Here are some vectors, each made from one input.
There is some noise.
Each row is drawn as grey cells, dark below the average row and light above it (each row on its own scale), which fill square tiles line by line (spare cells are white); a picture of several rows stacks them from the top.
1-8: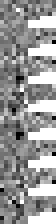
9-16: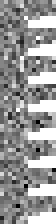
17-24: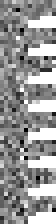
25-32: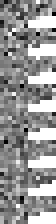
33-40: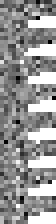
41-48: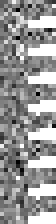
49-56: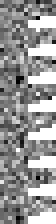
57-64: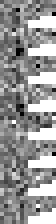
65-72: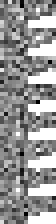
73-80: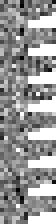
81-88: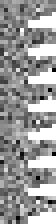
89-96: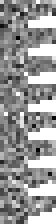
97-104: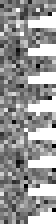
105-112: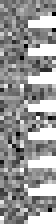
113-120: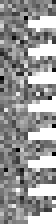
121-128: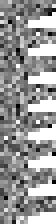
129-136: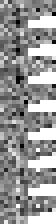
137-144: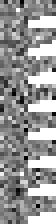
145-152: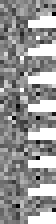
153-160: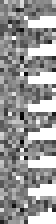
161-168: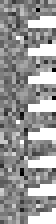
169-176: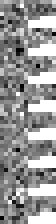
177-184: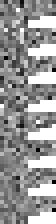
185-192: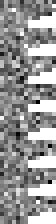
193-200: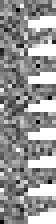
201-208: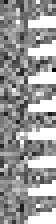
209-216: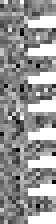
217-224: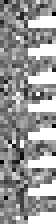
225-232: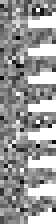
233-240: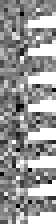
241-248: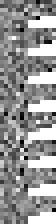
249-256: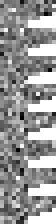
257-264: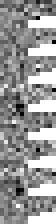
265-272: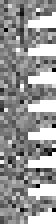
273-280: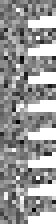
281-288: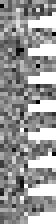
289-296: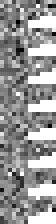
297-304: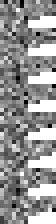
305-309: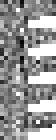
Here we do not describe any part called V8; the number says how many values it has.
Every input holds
a list of up to two items, each a true/false value and a value of V8.
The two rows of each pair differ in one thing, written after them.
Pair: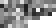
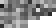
the value of V8 in item 2 of the list
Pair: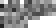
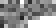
the true/false value in item 2 of the list
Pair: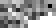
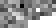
the true/false value in item 1 of the list
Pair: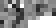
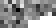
the true/false value in item 2 of the list
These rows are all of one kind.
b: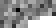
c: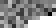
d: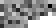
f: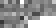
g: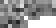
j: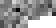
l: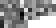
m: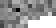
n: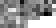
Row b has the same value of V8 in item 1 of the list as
j and m.
